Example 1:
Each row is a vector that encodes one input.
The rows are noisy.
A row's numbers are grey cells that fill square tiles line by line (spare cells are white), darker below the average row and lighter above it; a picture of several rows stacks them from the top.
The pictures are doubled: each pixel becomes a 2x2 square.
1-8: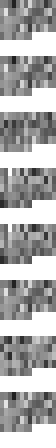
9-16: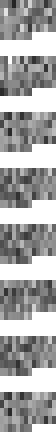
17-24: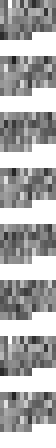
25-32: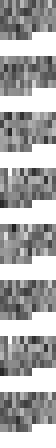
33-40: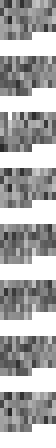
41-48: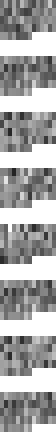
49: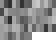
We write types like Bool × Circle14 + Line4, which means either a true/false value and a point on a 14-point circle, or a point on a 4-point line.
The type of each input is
Label5.
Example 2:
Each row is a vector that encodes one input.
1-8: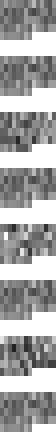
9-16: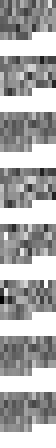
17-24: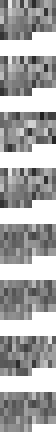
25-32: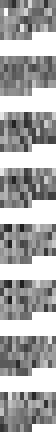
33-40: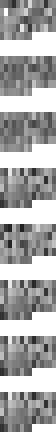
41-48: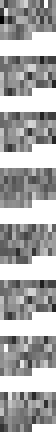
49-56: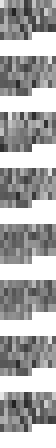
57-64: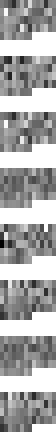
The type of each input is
Label8.
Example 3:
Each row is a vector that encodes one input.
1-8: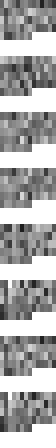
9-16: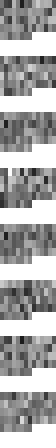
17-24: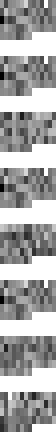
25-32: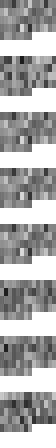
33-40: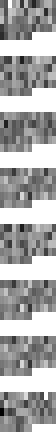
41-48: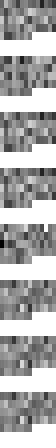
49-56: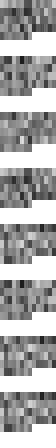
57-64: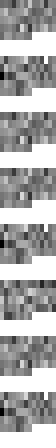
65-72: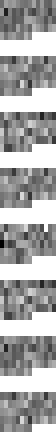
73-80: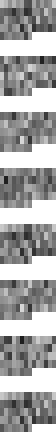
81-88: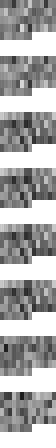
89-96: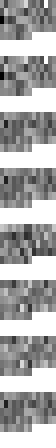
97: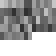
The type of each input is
Label7.
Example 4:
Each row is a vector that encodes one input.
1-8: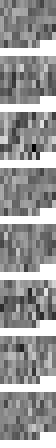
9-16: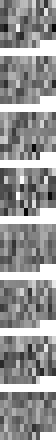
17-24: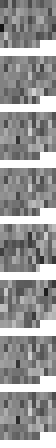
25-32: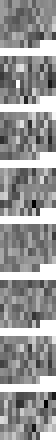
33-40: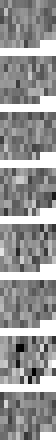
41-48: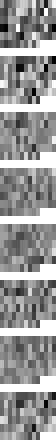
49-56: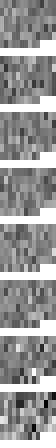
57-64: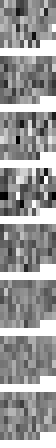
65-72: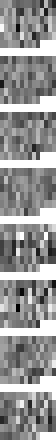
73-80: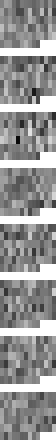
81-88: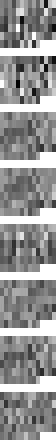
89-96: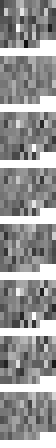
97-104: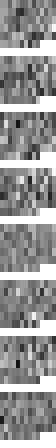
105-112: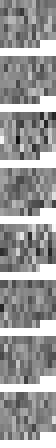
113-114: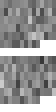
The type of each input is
Circle11.
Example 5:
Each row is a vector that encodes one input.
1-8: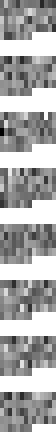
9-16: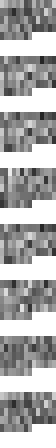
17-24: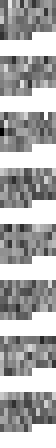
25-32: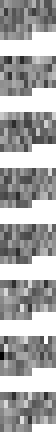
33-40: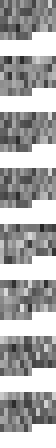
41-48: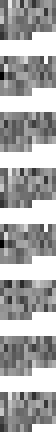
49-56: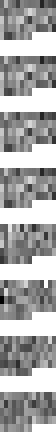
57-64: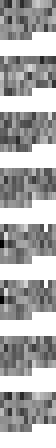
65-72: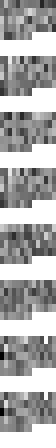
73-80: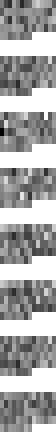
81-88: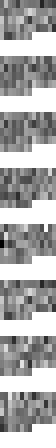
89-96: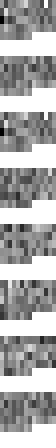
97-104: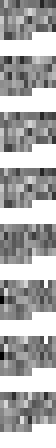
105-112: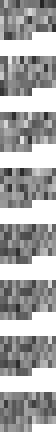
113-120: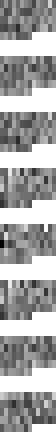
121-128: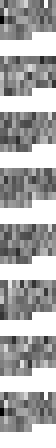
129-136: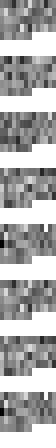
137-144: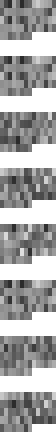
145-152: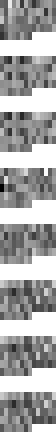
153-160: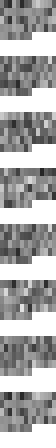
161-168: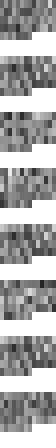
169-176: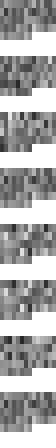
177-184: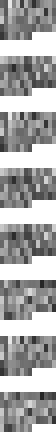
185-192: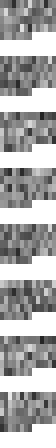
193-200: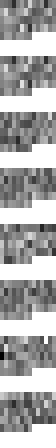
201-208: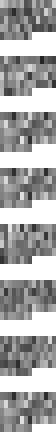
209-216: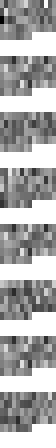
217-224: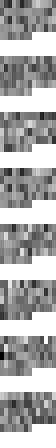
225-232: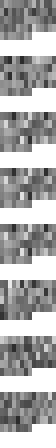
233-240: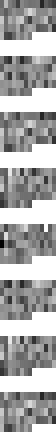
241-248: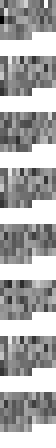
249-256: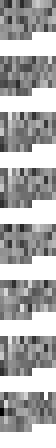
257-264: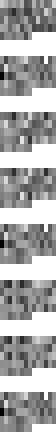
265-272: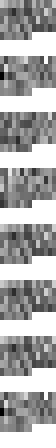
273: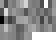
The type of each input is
Label8.
